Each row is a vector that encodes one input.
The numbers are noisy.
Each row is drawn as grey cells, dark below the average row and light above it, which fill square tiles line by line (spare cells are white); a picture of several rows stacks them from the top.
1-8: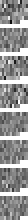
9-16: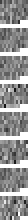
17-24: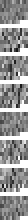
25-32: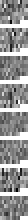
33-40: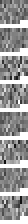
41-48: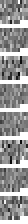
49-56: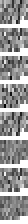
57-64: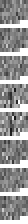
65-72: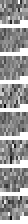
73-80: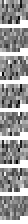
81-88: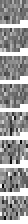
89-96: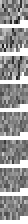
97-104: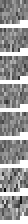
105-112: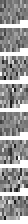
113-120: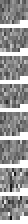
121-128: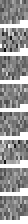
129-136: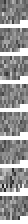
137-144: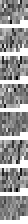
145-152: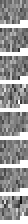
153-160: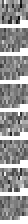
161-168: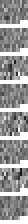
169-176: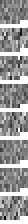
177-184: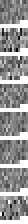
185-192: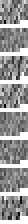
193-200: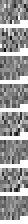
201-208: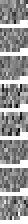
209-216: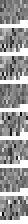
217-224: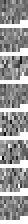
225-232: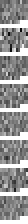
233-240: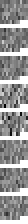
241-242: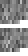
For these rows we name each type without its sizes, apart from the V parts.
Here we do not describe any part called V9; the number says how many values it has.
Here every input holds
either a true/false value and a value of V9, or a list of points on a line.
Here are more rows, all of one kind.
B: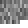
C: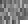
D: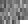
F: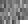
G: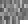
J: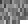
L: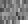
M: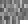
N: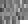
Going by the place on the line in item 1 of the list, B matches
C, G and M.
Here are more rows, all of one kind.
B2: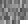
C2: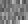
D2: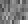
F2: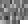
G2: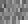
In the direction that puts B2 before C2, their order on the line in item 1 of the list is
F2, B2, G2, C2, D2.
